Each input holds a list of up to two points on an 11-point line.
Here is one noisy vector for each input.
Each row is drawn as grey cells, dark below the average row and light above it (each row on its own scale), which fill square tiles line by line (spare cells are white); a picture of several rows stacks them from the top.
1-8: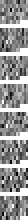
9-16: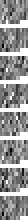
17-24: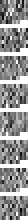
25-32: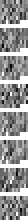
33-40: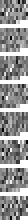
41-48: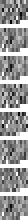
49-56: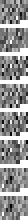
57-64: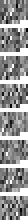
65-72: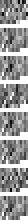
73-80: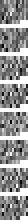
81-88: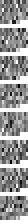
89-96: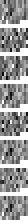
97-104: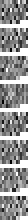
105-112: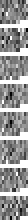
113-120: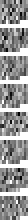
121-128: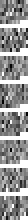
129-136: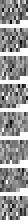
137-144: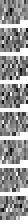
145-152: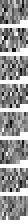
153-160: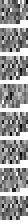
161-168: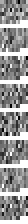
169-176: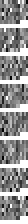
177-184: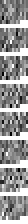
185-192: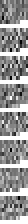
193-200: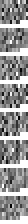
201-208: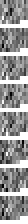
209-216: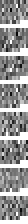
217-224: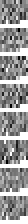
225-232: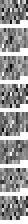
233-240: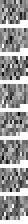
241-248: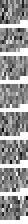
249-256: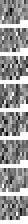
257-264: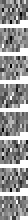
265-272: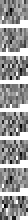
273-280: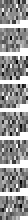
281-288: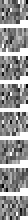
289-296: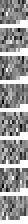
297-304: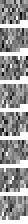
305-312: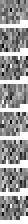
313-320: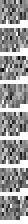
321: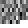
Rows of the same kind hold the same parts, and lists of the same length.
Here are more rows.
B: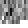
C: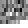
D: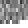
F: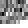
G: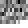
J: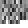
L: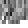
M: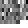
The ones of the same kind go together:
B, J, L, M
C, F, G
D

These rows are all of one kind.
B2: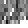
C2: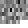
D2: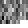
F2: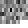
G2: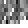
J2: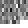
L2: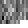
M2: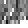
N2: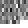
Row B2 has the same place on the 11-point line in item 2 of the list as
F2, G2 and M2.
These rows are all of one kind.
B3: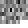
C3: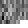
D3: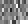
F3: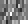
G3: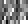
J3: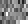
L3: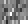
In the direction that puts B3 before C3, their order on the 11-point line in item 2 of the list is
L3, B3, F3, G3, J3, C3, D3.
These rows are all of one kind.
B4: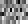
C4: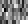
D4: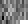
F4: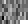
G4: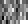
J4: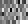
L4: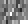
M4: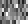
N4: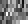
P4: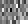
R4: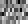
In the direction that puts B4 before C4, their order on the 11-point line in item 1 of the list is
P4, J4, B4, R4, M4, C4, N4, L4, D4, F4, G4.
